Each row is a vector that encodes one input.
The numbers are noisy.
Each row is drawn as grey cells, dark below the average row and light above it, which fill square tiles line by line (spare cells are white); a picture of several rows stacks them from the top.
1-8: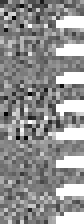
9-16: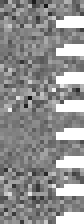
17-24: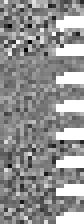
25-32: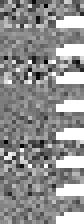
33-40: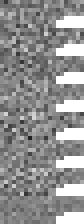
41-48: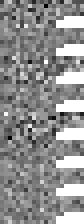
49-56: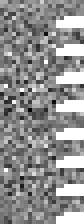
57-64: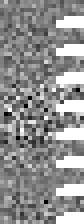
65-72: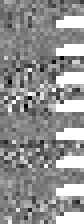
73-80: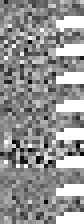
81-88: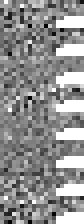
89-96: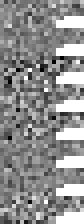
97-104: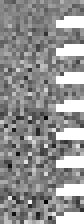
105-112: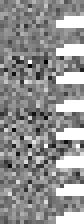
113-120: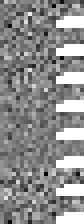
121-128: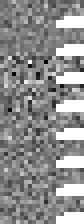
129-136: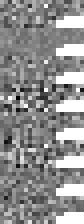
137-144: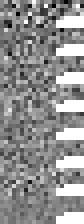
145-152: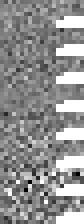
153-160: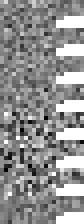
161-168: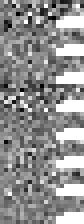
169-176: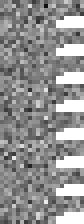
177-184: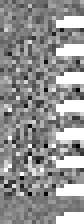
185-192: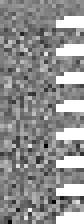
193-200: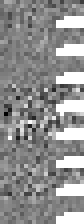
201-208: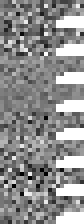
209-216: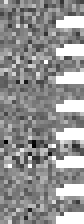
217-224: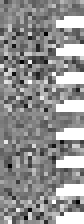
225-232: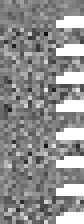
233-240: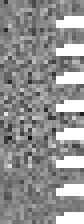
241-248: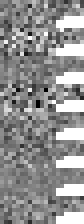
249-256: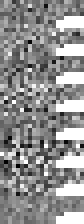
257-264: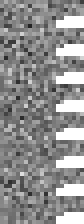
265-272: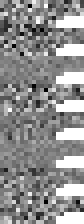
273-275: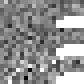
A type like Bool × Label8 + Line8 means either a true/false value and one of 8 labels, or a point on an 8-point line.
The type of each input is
(Bool × Circle5 × Line6 + Line7) × Circle5.
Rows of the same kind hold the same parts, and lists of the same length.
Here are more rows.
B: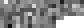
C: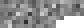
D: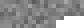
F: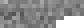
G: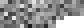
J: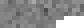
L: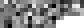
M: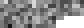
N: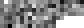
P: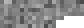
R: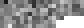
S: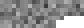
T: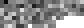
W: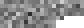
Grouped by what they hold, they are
B, D, F, G, J, L, M, S, W
C, N, P, R, T

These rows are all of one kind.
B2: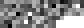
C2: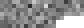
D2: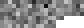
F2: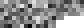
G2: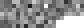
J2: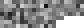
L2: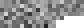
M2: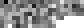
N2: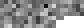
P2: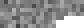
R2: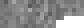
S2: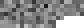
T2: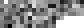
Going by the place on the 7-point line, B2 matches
D2, L2, M2 and P2.
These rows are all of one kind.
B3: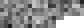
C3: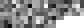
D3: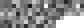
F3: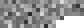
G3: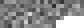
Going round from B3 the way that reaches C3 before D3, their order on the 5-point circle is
B3, C3, G3, F3, D3.
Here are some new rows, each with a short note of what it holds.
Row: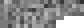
a point on a 5-point circle and a point on a 7-point line
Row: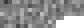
a point on a 5-point circle and a point on a 7-point line
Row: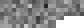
a point on each of two 5-point circles, a point on a 6-point line and a true/false value
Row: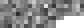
a point on each of two 5-point circles, a point on a 6-point line and a true/false value
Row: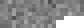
a point on a 5-point circle and a point on a 7-point line
